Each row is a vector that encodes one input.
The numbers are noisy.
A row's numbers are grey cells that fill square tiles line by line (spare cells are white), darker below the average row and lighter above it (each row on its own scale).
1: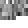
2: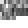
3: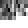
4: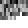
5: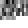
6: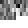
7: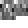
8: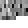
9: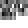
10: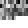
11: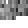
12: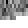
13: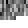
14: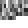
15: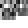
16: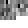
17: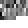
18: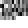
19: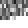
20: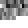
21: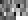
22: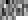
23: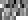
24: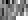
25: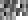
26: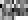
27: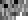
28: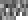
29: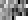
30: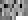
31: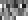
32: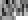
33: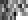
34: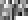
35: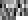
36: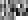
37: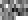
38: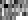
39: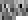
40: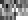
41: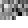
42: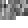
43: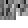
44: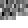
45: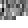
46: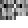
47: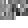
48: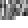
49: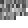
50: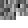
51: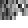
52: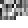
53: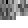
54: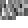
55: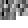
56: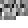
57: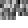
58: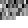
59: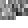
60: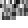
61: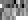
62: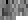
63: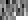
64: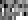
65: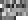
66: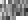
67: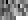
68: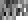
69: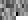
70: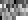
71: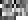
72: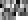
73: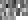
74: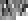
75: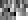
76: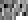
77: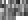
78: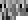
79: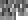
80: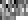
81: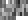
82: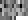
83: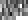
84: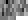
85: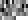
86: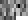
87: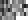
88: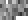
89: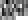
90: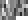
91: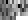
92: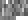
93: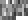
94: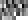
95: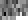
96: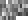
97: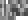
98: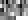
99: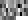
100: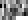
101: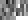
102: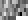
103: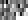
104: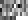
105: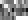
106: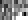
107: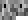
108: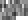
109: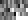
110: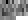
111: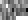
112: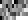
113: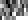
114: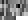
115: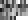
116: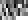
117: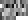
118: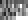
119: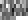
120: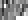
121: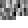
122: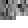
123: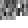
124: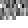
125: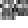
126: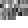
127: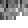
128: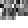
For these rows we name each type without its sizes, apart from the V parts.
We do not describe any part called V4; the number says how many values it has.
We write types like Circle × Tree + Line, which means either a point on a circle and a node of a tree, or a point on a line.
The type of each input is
Bool × Bool × Bool × V4 + Line.
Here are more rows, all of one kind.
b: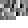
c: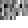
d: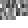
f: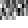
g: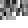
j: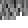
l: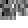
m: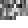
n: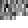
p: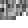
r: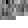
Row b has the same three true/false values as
c, d and p.
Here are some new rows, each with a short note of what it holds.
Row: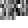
a point on a line
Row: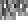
three true/false values and a value of V4
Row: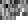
three true/false values and a value of V4
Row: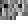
three true/false values and a value of V4
